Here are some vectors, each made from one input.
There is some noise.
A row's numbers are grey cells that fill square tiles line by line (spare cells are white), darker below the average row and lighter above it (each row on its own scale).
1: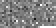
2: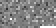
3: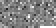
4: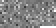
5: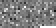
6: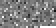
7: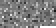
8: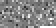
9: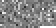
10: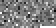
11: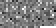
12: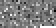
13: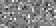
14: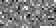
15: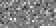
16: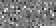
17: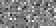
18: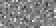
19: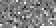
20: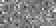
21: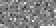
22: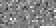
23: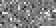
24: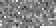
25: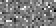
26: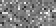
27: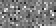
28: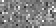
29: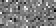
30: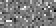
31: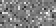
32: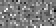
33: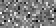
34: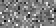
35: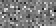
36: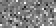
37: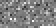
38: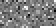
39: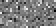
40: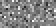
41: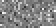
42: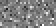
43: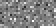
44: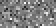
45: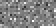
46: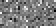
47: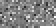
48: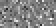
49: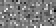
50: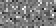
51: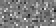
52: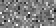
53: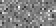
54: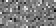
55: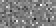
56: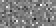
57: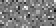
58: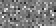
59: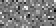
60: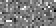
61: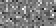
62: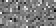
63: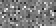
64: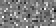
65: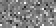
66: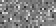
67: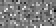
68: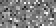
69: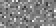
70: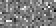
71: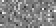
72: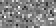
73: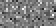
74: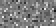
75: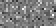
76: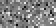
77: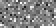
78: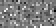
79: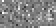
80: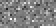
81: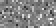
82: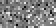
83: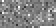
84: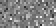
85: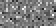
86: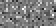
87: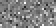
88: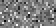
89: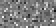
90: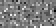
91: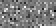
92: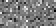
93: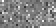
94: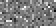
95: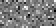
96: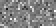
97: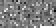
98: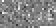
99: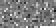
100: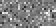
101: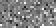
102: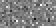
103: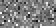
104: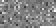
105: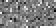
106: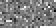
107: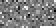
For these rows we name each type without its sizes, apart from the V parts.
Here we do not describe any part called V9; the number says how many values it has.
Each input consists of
either a point on a circle, or a fixed value, or a label and a value of V9.
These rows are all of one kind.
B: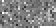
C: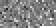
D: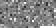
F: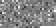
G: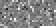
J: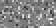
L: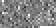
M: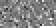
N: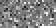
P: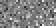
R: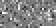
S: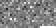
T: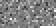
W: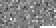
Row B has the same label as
D, N and S.
